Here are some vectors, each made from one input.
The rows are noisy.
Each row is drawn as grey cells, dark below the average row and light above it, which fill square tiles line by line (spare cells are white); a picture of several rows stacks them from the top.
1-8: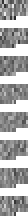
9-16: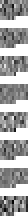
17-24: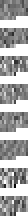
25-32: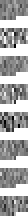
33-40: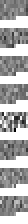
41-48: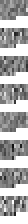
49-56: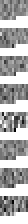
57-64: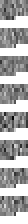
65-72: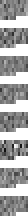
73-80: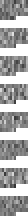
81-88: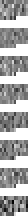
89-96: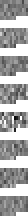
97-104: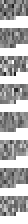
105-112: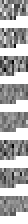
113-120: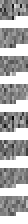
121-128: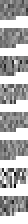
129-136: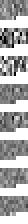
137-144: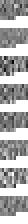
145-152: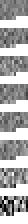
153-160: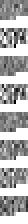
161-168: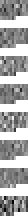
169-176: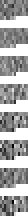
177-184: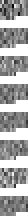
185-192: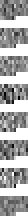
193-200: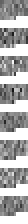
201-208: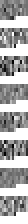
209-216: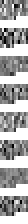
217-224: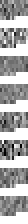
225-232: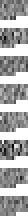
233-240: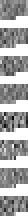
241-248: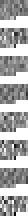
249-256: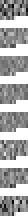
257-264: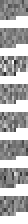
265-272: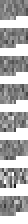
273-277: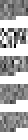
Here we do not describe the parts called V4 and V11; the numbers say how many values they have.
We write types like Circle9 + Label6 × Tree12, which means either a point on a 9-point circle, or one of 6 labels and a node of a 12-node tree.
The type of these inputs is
Bool × (Circle13 + Unit) × V4 × V11.
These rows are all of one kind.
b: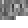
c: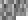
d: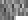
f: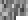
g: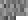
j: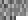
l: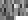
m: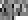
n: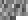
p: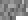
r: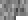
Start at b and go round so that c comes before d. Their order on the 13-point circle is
b, g, m, c, j, d, l, p, n, f, r.
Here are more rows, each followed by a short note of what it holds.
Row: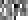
a true/false value, a value of V4 and a value of V11
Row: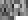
a point on a 13-point circle, a true/false value, a value of V4 and a value of V11
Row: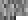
a point on a 13-point circle, a true/false value, a value of V4 and a value of V11
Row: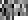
a point on a 13-point circle, a true/false value, a value of V4 and a value of V11
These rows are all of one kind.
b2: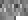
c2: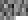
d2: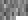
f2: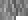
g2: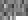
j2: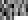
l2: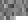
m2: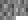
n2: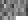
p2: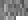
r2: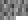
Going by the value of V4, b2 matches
d2, g2 and n2.
